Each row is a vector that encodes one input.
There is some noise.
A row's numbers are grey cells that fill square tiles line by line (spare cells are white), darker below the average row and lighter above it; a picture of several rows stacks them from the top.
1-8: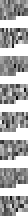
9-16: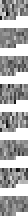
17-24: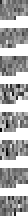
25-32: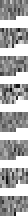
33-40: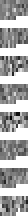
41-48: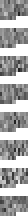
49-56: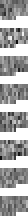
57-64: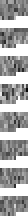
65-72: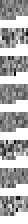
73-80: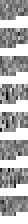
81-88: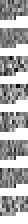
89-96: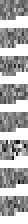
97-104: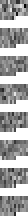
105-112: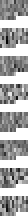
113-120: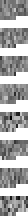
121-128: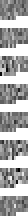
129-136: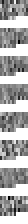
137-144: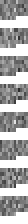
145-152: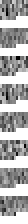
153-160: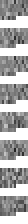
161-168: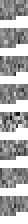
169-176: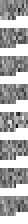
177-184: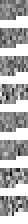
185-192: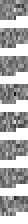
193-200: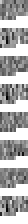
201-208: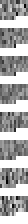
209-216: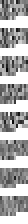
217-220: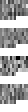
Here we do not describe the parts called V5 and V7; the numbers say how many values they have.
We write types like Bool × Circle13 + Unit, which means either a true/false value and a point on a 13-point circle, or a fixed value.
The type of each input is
(Bool × Bool × Bool + V5) × Line9 + Line6 + V7.
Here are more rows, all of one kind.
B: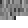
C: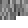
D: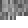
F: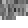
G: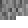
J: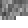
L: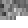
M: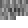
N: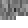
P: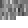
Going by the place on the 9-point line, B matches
M and P.
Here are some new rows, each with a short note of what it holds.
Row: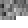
a point on a 9-point line and a value of V5
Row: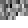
a value of V7
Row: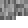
a point on a 9-point line and three true/false values
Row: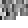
a point on a 6-point line
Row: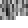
a point on a 6-point line
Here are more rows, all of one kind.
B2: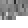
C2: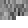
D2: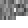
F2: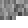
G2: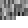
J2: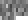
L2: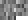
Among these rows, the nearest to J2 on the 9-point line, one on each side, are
B2 and D2.
